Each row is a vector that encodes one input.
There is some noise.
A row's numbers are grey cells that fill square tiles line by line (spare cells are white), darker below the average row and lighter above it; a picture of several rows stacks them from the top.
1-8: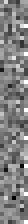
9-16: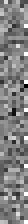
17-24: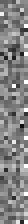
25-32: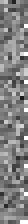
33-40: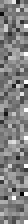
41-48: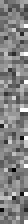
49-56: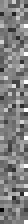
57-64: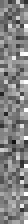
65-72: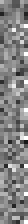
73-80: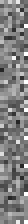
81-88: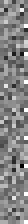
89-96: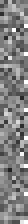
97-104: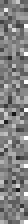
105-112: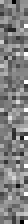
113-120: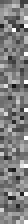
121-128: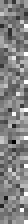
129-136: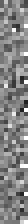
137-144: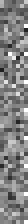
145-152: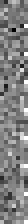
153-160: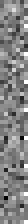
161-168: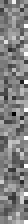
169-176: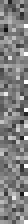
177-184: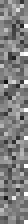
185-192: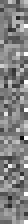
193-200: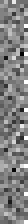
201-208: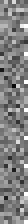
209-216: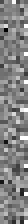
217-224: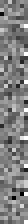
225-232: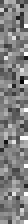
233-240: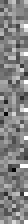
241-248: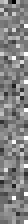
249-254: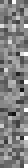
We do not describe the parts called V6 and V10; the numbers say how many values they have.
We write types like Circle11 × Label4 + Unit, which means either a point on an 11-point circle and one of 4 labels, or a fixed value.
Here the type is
Circle9 × (Tree9 + Unit) × V6 × V10.
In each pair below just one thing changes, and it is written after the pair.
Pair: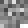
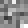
the value of V6
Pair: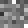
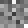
the place on the 9-point circle
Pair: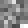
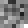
the place on the 9-point circle
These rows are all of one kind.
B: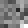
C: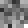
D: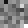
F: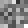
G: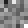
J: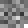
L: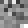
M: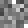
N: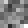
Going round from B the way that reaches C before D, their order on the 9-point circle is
B, N, C, D, G, M, F, L, J.
